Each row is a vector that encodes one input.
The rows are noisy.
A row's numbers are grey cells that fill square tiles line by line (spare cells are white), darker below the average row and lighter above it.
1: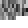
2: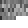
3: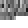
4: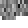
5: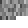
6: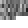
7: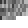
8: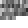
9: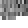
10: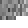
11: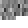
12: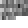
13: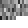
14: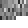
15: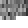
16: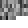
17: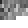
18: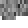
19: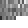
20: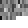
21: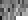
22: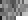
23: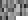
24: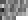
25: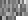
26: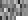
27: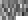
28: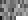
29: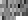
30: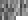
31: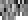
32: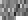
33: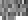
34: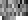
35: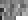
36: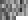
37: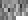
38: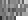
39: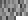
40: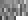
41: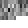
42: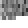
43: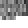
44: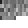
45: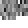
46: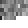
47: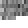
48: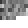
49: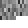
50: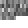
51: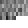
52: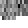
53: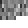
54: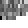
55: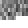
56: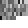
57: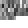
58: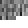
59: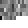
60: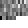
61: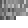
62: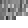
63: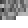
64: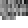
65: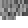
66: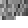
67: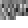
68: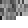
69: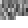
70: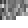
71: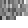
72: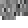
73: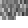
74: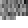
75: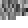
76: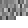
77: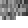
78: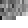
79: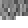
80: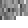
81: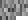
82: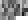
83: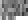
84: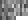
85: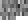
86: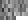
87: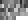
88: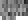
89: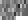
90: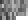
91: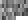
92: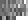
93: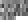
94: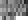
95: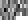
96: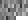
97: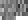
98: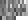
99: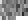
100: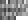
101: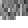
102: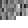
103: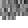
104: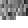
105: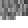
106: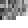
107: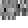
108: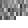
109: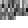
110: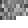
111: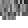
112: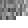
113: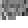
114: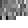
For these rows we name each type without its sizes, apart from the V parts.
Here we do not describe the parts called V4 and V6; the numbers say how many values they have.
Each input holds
either a point on a line and a true/false value, or a value of V4 and a value of V6.
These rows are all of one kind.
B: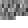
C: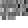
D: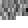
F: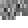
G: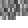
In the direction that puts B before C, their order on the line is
F, B, C, G, D.
